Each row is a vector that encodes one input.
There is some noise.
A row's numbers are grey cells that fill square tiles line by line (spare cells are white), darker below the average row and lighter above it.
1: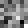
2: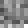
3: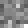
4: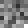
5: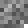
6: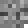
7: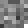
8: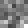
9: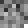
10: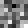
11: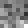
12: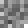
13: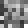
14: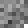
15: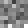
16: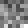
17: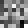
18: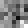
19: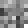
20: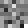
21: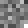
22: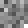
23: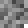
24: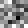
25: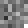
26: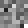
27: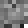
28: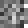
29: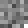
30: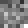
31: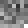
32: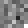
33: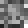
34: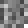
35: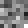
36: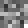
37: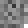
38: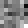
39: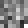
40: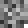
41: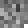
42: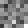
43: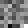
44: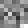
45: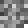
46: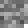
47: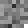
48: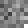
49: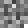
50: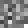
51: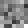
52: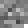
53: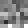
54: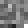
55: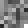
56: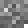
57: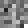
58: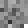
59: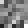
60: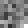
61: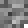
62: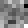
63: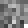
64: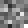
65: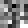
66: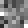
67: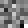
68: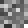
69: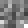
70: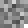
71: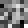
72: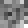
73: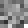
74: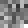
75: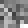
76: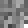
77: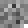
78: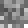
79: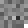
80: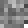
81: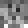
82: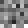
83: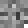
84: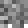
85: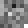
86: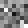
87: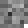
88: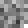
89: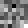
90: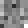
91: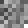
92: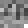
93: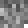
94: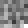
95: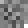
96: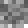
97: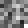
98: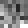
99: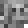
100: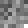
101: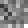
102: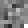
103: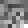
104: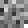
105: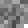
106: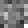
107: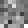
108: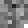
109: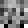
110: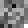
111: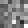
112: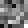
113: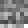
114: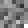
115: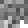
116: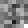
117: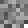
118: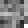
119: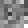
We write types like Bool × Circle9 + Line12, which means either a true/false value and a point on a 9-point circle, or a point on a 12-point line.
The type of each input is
Label5 × (Label7 + Line7).
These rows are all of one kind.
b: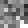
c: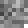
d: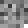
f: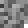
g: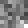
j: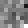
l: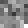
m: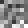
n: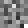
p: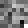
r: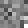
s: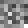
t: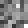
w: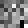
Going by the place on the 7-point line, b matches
d, l and m.
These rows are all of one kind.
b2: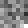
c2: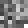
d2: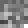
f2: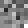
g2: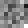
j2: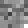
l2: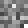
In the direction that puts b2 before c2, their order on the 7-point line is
f2, b2, l2, j2, g2, c2, d2.
